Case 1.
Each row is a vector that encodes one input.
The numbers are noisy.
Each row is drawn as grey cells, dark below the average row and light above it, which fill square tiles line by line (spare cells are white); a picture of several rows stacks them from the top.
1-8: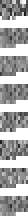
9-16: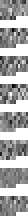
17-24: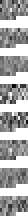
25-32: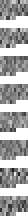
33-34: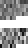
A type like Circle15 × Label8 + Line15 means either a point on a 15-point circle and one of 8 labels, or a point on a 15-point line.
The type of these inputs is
Tree8.
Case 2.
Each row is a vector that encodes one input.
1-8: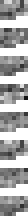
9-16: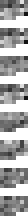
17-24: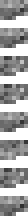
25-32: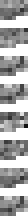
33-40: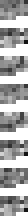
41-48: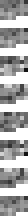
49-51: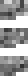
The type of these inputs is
Line5.
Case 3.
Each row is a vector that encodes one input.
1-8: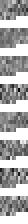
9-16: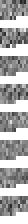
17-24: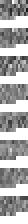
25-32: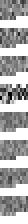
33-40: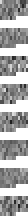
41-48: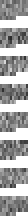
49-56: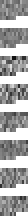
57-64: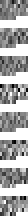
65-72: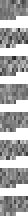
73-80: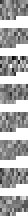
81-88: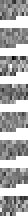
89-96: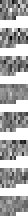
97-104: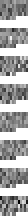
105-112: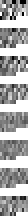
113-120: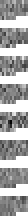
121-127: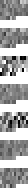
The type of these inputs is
Tree13.
